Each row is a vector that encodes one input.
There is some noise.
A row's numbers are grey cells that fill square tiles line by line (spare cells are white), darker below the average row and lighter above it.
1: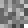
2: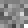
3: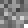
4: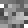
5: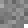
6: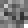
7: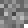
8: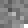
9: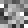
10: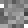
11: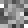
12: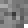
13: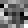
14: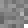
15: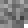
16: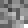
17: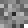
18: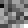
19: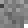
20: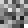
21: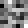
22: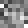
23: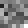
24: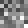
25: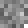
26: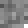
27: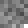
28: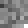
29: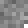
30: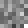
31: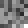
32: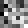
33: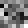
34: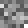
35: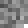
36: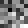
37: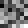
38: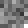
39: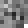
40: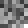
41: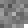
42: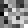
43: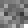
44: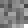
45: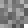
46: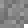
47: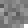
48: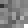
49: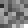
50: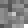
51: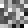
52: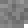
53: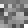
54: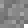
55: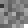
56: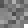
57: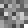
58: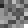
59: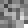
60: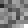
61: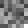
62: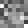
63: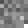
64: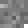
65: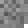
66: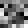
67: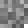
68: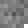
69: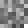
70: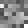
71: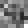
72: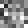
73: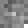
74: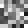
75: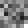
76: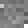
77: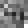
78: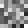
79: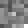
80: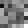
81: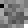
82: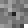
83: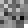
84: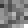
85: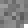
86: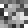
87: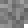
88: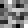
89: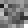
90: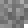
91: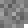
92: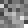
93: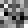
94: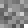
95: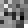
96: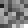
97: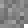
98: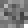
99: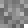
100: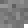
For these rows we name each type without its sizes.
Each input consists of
either a fixed value, or a node of a tree and a true/false value.
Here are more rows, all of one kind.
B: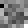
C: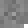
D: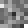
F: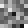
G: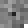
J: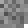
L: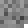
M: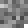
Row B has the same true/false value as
F and G.
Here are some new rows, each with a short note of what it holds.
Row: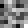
a fixed value
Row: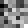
a fixed value
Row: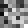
a fixed value
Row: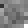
a node of a tree and a true/false value
